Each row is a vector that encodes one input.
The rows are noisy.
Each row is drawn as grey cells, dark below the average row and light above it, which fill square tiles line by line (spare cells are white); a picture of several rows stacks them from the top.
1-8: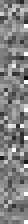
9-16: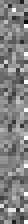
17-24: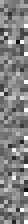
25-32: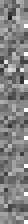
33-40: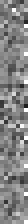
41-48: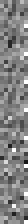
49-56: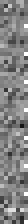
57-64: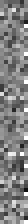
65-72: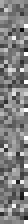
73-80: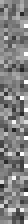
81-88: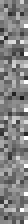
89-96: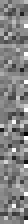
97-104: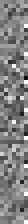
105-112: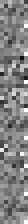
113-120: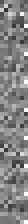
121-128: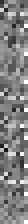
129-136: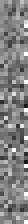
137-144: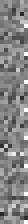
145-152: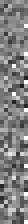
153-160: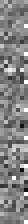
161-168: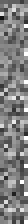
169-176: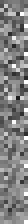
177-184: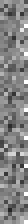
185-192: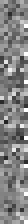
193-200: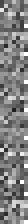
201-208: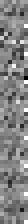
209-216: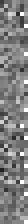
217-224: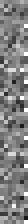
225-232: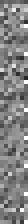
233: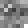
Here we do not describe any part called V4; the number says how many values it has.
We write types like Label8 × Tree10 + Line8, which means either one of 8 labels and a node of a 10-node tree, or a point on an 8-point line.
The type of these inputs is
Bool × (Line7 + V4) + Line5.
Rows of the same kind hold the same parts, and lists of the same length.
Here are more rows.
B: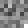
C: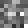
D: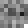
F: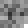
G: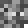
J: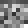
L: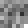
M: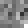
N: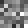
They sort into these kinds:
B, F, M, N
C, D, G, L
J

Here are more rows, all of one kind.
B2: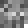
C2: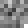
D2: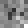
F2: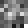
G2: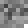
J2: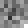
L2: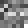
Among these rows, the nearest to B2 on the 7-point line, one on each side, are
C2 and L2.
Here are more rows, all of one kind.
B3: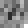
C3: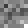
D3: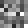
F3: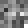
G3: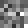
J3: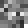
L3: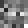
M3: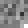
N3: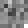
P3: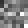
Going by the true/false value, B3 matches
C3, M3 and N3.
